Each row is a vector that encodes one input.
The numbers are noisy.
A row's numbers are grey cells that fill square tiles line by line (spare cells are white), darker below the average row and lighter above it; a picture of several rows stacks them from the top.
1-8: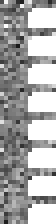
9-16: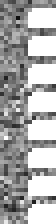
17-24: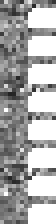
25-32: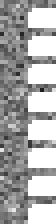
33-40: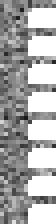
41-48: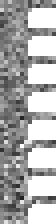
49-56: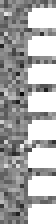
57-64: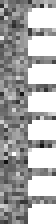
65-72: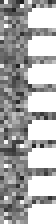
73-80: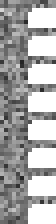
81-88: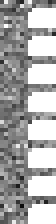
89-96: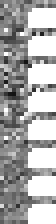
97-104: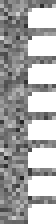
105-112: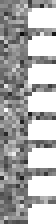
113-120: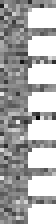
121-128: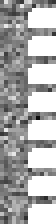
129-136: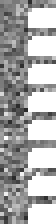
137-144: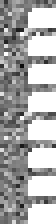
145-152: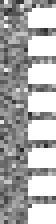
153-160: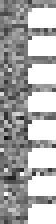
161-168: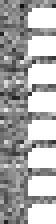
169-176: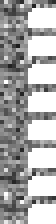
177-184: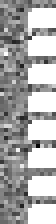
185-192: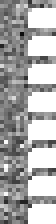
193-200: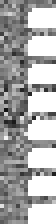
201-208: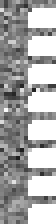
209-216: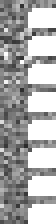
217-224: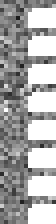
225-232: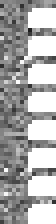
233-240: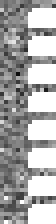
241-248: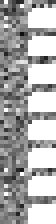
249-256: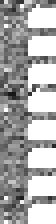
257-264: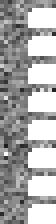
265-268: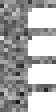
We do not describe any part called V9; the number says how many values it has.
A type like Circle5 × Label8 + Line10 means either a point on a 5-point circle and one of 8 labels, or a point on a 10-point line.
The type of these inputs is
Bool × Label5 + (Circle6 + Tree10) × V9 + Unit.
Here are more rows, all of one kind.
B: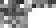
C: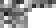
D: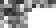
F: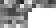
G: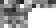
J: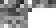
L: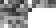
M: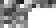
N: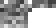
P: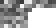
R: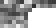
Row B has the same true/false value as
C, N and R.
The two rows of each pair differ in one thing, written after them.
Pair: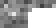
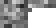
the place on the 6-point circle
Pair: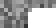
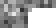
the value of V9
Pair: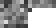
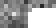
the value of V9
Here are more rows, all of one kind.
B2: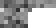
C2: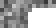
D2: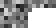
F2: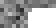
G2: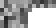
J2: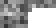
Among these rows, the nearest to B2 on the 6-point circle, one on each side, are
D2 and J2.
